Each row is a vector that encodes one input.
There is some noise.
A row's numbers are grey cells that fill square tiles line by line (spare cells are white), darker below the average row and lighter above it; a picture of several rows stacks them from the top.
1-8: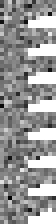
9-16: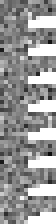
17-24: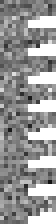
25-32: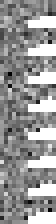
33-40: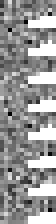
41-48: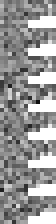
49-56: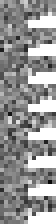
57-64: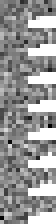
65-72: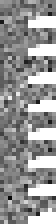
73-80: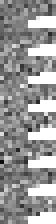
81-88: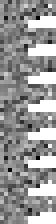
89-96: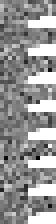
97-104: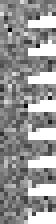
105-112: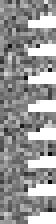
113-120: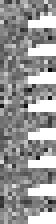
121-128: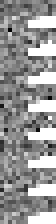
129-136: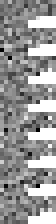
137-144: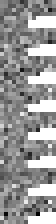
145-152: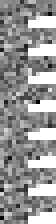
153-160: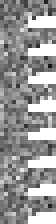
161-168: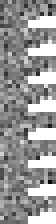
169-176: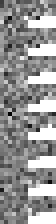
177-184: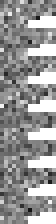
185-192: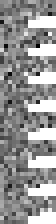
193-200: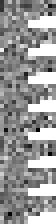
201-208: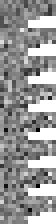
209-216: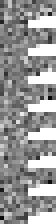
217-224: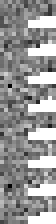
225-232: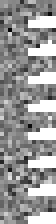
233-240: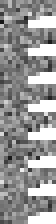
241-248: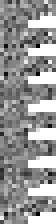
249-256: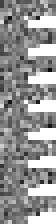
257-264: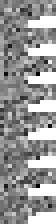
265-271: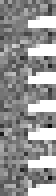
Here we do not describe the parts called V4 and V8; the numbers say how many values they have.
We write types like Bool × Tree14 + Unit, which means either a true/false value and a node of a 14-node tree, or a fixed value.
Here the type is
(Bool × (Circle11 + Unit) + V4) × (Line6 + V8).
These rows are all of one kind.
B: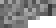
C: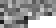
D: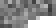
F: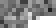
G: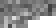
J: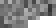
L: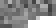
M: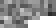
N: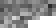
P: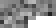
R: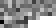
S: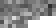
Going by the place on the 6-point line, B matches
D, J and L.
